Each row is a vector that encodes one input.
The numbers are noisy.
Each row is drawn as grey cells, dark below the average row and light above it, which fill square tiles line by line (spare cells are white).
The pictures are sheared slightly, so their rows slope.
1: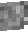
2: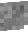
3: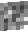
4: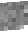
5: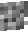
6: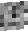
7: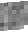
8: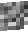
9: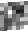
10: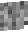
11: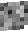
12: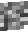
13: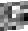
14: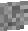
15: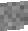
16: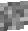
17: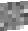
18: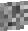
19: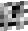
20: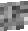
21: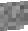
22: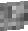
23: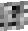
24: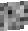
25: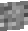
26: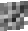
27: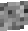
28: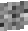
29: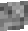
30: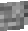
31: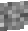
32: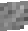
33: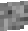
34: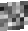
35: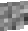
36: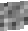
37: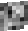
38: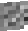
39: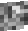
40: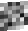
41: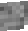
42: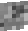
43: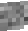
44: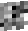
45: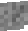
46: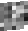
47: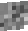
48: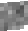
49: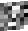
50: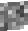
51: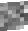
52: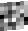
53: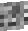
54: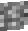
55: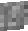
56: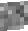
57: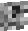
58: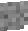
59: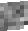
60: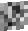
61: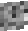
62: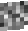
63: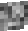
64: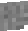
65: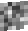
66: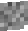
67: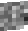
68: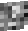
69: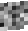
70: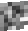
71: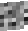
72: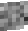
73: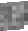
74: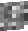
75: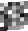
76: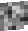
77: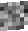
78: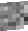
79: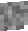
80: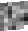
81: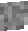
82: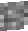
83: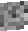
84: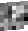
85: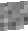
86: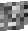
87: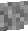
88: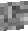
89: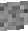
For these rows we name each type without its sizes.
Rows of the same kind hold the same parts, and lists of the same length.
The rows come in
2 kinds.
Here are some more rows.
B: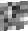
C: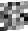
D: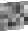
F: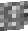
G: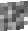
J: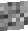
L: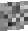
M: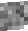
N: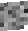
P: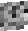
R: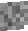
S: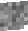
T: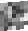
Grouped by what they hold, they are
B, C, J, P, T
D, F, G, L, M, N, R, S

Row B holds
a point on each of two lines.
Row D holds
a point on a line and three true/false values.
